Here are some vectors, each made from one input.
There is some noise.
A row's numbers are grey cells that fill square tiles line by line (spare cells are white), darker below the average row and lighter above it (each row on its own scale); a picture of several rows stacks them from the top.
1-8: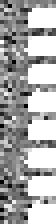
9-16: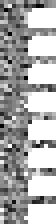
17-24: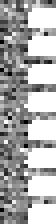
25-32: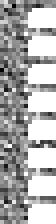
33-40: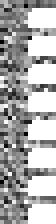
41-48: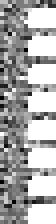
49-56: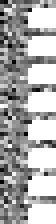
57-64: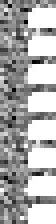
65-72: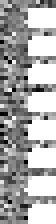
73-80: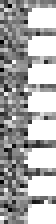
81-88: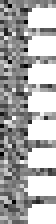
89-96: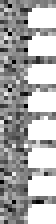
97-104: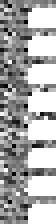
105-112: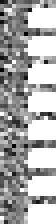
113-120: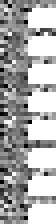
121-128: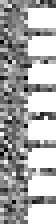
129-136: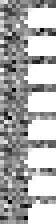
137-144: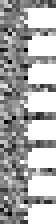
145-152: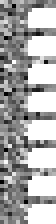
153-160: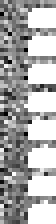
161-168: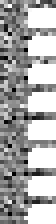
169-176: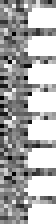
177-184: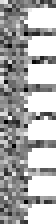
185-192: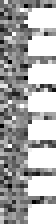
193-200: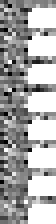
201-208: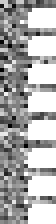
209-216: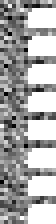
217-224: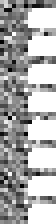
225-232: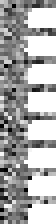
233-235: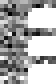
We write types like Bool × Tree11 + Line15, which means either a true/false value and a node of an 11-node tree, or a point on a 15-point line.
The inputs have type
List2(Line11).
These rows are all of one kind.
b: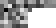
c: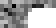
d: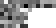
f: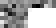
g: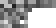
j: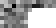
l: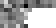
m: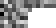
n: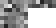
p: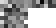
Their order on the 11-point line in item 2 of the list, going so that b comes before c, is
m, g, b, c, f, j, n, p, d, l.
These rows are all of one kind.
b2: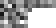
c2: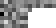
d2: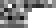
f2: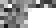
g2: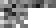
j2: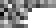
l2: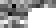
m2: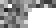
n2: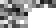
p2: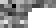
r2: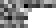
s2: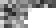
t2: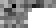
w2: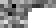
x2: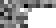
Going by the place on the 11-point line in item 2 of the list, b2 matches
l2, n2, p2 and w2.
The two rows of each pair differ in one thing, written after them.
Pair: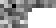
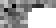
the place on the 11-point line in item 2 of the list
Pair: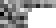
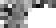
the place on the 11-point line in item 1 of the list
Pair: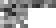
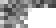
the place on the 11-point line in item 1 of the list
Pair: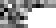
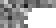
the place on the 11-point line in item 2 of the list
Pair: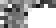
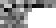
the place on the 11-point line in item 1 of the list
